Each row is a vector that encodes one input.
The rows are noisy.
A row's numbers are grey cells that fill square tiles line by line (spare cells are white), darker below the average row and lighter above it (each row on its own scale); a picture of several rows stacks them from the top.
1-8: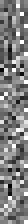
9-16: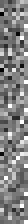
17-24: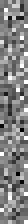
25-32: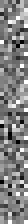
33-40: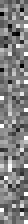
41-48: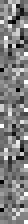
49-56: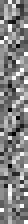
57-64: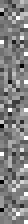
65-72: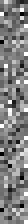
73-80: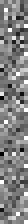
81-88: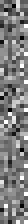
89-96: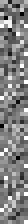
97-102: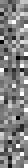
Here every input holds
a true/false value, together with either a point on a 4-point line, or a node of a 7-node tree.
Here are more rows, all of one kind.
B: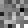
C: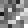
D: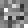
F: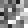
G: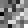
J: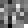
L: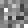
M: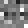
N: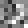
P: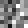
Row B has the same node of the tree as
C, F and G.
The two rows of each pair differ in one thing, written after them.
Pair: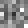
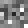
the node of the tree
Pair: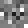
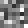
the node of the tree
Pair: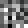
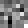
the node of the tree
